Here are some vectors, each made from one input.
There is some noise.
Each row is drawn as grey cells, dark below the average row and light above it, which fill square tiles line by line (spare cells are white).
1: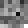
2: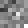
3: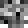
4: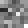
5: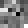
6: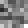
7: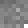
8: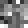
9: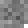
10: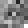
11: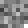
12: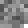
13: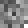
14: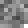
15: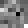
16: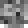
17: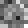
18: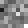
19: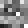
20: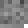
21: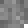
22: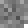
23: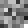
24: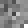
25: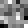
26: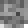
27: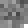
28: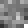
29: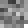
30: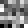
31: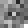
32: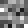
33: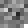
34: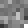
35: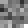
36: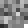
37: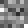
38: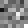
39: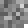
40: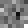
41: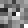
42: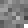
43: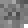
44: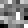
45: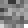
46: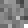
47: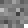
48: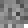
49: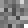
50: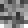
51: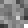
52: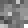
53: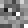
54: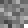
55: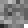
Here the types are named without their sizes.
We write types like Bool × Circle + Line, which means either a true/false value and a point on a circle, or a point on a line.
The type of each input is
List(Circle).
